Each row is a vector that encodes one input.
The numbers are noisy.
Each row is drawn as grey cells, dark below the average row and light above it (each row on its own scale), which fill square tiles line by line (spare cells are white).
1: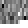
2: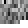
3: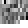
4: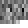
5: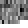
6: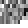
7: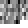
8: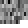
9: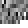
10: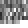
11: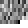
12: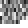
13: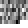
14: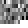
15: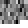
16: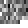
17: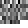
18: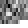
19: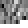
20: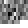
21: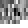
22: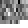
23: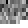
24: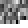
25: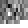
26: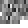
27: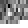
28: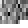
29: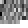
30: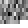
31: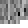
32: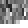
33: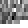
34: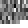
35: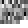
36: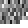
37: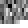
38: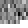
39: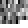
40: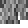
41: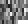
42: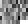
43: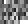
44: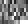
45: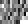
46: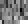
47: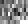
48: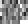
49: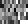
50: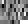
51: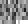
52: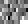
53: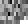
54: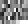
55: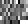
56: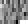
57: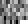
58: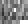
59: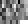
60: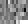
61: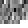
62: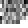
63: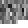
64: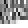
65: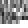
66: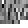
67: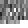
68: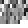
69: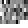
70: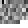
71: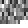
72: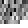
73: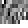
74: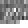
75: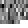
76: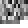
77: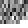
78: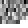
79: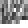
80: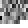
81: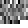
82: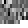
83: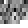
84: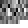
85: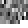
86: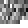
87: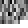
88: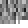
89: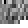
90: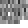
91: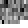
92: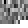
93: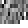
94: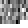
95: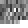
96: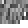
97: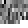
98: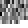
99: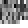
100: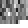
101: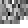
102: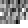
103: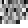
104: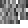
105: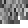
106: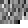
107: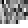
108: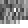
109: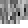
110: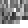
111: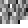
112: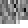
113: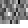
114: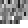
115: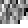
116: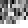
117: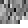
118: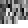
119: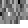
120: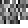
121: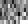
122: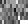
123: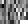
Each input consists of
a point on a 5-point line, together with either a point on a 6-point circle, or one of 7 labels.
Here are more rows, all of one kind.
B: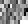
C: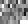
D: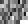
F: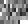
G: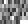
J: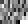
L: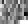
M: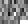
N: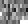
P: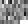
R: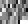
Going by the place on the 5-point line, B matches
C, L and P.
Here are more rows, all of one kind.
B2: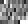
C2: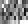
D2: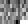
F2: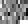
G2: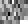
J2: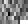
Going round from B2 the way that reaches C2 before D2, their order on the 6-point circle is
B2, C2, J2, G2, F2, D2.
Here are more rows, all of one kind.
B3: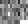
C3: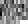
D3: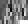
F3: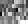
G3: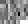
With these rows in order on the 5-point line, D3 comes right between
C3 and F3.
